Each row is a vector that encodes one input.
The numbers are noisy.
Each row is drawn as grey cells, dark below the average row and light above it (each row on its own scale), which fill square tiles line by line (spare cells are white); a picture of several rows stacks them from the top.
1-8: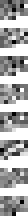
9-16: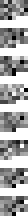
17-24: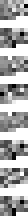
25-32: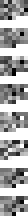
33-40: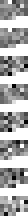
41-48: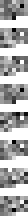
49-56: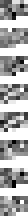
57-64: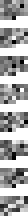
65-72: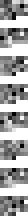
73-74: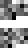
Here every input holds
a list of up to two points on a 4-point line.
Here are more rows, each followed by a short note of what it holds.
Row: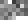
a list of two items
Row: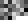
the empty list
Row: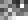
a list of two items
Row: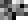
a list of one item
